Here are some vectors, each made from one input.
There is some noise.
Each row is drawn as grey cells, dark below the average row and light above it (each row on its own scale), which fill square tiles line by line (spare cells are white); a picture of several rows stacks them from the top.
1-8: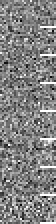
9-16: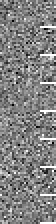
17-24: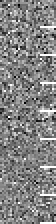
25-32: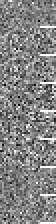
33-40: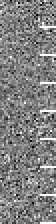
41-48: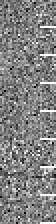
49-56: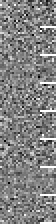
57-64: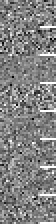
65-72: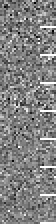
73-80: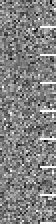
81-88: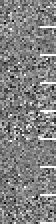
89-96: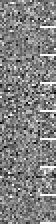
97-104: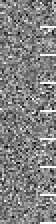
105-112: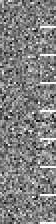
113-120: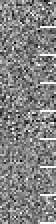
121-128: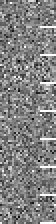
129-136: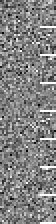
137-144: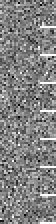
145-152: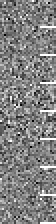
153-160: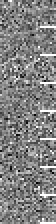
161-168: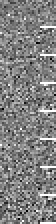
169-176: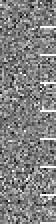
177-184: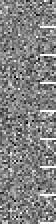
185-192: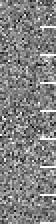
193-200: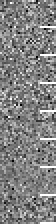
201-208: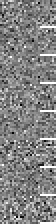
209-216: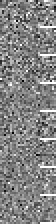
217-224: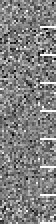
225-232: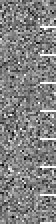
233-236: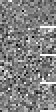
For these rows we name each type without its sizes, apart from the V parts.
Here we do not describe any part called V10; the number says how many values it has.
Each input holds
either a point on a circle, or a true/false value and a value of V10.
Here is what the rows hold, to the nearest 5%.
About 60% of them hold a point on a circle. The rest hold a true/false value and a value of V10.
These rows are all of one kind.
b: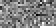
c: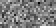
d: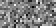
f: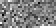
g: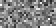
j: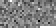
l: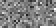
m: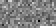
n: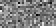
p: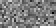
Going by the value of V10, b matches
n and p.
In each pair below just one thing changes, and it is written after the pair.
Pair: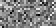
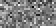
the value of V10
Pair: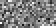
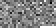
the true/false value
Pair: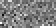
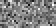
the value of V10
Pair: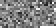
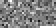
the true/false value
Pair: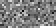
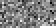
the value of V10
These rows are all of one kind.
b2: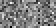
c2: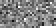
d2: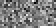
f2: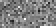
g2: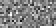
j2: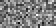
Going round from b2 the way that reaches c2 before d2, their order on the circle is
b2, f2, c2, g2, j2, d2.
